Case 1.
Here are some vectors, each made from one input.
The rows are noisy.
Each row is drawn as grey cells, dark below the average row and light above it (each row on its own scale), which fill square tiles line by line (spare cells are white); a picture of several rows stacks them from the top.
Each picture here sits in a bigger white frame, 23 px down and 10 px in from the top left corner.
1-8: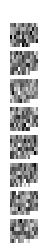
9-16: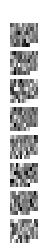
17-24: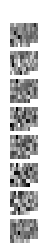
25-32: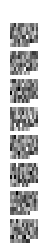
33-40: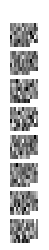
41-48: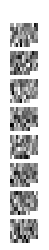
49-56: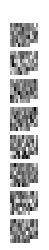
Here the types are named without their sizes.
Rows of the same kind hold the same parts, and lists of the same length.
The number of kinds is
3.
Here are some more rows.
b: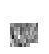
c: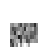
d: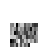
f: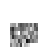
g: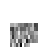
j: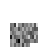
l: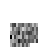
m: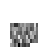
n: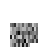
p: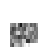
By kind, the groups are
b, f, g
c, d, p
j, l, m, n

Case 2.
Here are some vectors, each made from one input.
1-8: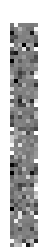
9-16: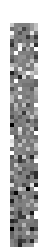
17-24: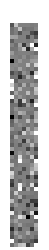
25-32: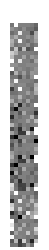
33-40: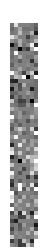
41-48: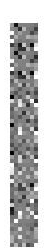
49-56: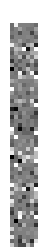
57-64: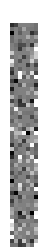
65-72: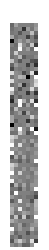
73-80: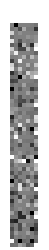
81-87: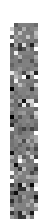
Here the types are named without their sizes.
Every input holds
a point on a line, together with either a fixed value, or three true/false values.
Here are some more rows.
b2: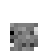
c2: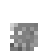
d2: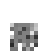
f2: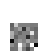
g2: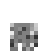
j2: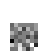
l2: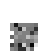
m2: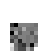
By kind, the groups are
b2, f2, j2, m2
c2, d2, g2, l2

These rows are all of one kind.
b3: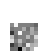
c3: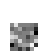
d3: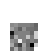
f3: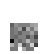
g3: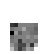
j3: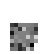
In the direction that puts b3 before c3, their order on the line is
g3, j3, d3, b3, c3, f3.
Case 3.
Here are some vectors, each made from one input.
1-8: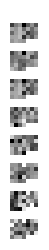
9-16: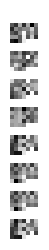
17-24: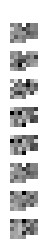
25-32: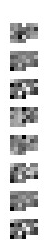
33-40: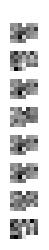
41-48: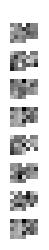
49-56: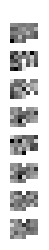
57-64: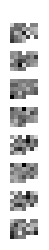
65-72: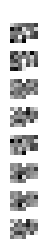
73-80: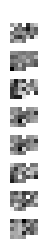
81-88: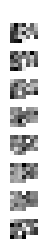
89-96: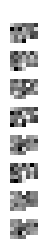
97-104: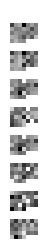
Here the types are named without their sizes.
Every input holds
either a point on a line, or three true/false values.
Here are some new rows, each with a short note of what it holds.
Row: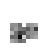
three true/false values
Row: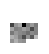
three true/false values
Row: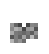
three true/false values
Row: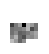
three true/false values
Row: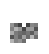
three true/false values
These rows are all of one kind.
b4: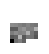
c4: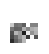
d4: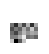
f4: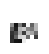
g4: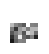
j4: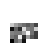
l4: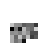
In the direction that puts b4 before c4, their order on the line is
l4, j4, b4, g4, c4, f4, d4.
